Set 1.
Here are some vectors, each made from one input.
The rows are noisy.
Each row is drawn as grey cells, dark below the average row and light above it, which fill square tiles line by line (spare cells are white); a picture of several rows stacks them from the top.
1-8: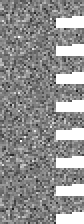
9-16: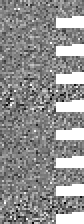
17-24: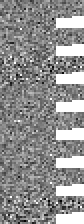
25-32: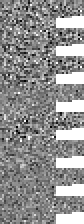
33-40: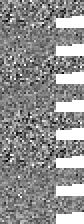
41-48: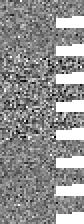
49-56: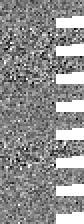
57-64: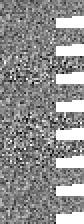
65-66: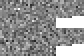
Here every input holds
either one of 6 labels, or a node of an 8-node tree.
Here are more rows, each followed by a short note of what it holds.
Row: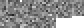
a node of an 8-node tree
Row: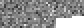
a node of an 8-node tree
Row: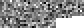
one of 6 labels
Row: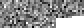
one of 6 labels
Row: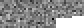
a node of an 8-node tree
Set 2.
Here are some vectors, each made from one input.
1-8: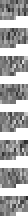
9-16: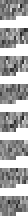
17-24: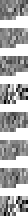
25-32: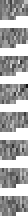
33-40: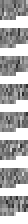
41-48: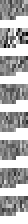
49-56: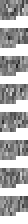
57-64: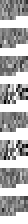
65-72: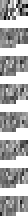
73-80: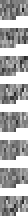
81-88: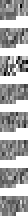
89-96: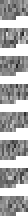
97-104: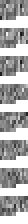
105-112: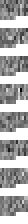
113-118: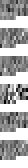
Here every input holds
a list of up to two points on a 15-point circle.
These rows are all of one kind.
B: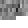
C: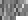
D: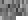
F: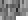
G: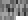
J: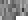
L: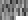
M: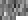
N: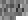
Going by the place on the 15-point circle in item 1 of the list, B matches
D, F and N.
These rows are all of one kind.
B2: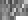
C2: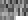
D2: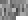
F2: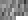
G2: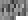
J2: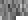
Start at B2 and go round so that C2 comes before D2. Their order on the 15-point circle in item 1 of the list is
B2, G2, C2, F2, J2, D2.
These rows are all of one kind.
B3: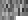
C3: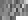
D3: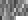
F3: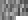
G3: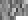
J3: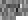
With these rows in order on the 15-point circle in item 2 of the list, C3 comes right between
G3 and J3.
